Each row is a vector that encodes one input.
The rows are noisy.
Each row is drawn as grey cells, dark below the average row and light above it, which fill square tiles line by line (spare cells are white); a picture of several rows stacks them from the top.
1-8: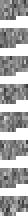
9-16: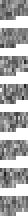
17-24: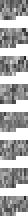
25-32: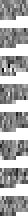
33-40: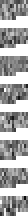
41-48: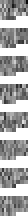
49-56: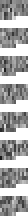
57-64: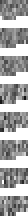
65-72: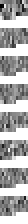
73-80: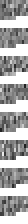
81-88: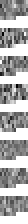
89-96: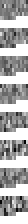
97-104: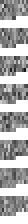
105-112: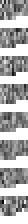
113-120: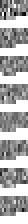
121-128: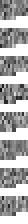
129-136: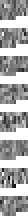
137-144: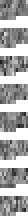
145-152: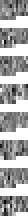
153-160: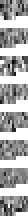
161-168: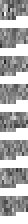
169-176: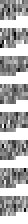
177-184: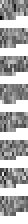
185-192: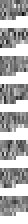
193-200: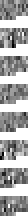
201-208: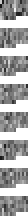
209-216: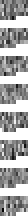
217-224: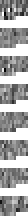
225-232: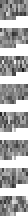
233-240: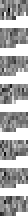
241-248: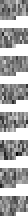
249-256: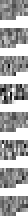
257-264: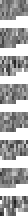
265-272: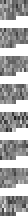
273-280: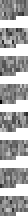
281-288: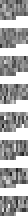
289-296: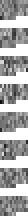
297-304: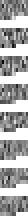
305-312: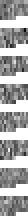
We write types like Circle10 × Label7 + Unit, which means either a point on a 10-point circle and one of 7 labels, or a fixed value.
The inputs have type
(Bool × Line7 + Circle11) × Circle11.
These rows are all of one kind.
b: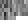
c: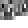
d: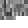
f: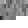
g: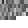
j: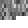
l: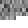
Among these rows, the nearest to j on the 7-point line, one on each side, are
c and f.
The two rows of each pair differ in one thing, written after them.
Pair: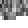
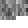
the place on the 7-point line
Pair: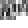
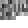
the place on the 7-point line
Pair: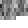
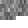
the place on the 11-point circle
